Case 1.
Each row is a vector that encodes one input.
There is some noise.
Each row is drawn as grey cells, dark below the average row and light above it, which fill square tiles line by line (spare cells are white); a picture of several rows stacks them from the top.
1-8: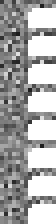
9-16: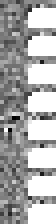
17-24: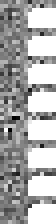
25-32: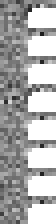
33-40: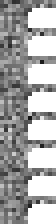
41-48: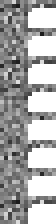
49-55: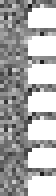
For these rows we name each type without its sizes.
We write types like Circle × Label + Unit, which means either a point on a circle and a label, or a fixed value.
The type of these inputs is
Bool × (Tree + Unit).
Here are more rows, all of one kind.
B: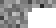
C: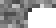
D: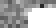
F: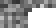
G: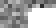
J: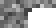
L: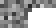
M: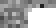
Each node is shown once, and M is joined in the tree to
B, J and L.
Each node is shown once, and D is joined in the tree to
L.
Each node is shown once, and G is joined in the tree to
L.
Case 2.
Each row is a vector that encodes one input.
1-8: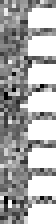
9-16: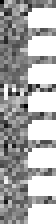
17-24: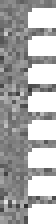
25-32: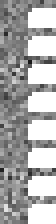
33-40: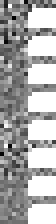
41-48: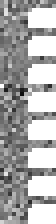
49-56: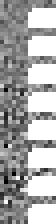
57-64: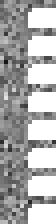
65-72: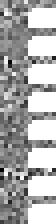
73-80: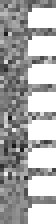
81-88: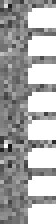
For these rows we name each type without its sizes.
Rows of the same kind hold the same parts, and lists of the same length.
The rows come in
2 kinds.
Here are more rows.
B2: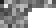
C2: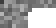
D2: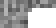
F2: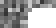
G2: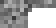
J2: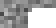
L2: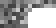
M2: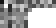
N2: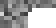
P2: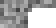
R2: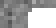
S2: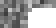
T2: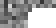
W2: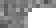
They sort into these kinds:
B2, F2, G2, J2, P2, S2, T2
C2, D2, L2, M2, N2, R2, W2

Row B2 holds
a point on a line.
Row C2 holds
three true/false values.
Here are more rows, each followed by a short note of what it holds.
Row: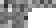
a point on a line
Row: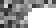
three true/false values
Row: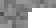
a point on a line
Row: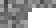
a point on a line
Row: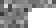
a point on a line
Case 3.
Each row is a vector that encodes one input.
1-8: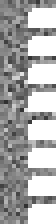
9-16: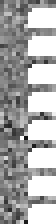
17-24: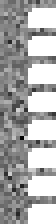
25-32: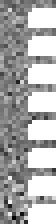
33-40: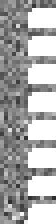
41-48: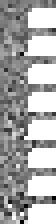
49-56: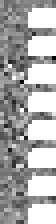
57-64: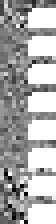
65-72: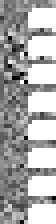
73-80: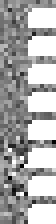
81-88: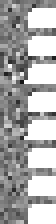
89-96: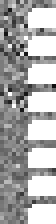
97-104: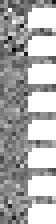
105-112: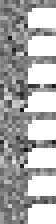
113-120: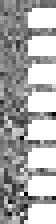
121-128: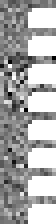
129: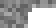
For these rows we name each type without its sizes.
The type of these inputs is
Bool × Bool × Bool × (Circle + Unit).
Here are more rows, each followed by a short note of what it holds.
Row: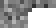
a point on a circle and three true/false values
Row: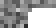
a point on a circle and three true/false values
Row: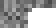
a point on a circle and three true/false values
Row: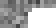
three true/false values
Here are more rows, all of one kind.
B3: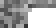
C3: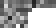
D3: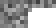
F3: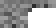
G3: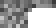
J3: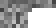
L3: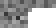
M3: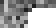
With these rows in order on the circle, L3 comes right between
C3 and D3.
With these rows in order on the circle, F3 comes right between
C3 and M3.
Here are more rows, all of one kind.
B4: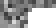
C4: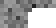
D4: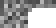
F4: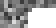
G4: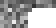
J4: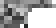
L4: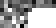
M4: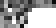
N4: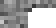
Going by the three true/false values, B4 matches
F4 and J4.
